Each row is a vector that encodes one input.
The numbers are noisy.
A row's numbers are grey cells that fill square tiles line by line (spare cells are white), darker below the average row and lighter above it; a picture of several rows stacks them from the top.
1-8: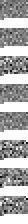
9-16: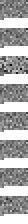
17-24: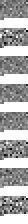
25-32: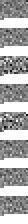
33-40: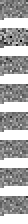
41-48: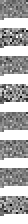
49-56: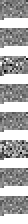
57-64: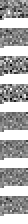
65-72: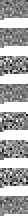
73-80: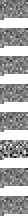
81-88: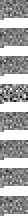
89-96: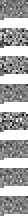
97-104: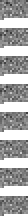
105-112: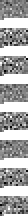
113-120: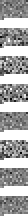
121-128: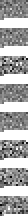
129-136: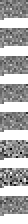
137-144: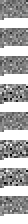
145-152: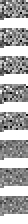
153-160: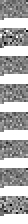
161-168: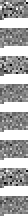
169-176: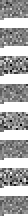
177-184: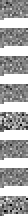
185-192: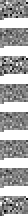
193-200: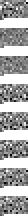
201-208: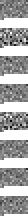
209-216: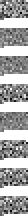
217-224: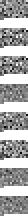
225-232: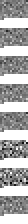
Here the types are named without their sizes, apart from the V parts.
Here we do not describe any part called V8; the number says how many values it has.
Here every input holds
either a fixed value, or a node of a tree, or a true/false value and a value of V8.
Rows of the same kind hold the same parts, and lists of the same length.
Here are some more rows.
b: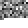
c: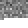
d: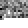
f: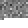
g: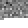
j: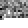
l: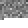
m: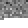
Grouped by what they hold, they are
b
c, f, g, l, m
d, j

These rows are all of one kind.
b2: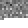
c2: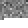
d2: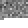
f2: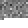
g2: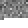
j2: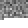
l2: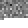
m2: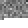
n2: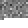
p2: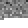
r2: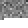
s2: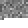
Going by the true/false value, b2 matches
j2, l2 and p2.
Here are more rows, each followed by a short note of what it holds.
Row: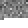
a true/false value and a value of V8
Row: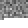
a true/false value and a value of V8
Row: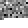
a node of a tree
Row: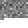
a true/false value and a value of V8
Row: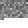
a true/false value and a value of V8
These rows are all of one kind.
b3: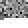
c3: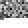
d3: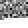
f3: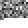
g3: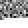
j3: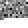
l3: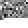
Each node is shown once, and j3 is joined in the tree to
b3, d3 and l3.
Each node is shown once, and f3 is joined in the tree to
l3.
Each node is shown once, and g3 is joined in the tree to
d3.
